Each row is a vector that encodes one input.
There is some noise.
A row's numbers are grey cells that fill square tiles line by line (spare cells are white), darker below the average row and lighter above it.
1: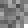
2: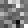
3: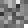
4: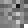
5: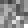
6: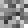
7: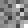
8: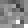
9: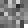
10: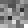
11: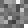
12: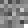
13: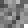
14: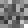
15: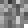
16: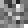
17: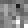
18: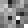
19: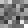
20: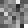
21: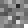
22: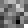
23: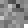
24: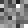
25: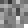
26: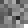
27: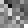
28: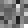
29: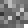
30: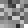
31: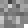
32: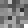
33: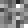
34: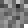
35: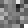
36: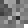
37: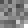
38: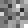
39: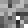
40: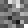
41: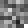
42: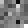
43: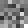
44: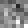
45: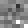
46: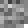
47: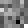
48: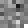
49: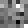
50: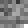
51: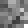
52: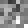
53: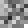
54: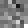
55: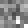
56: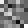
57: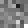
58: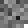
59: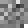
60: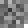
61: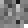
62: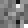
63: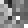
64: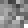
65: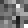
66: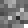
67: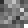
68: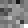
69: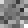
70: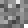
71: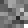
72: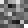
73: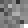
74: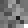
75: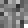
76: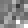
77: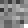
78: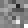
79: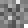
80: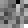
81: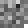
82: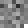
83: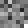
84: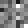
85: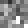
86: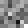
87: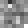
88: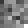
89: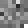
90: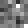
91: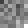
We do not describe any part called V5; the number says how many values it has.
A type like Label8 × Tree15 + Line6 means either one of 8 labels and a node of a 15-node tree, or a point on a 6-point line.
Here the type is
(Bool × Bool × Bool + V5) × Line3 × Line4.
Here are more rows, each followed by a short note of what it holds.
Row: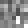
a point on a 3-point line, a point on a 4-point line and three true/false values
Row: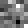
a point on a 3-point line, a point on a 4-point line and a value of V5
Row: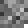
a point on a 3-point line, a point on a 4-point line and three true/false values
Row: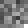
a point on a 3-point line, a point on a 4-point line and three true/false values
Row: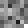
a point on a 3-point line, a point on a 4-point line and a value of V5
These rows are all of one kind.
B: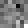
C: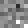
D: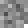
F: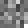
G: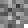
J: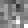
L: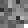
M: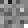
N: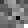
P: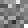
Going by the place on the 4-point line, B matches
G, L and N.
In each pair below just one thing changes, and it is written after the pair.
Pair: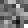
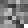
the place on the 3-point line
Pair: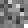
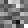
the place on the 4-point line
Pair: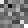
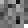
the place on the 3-point line
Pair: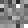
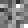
the value of V5
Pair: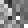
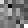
the place on the 4-point line
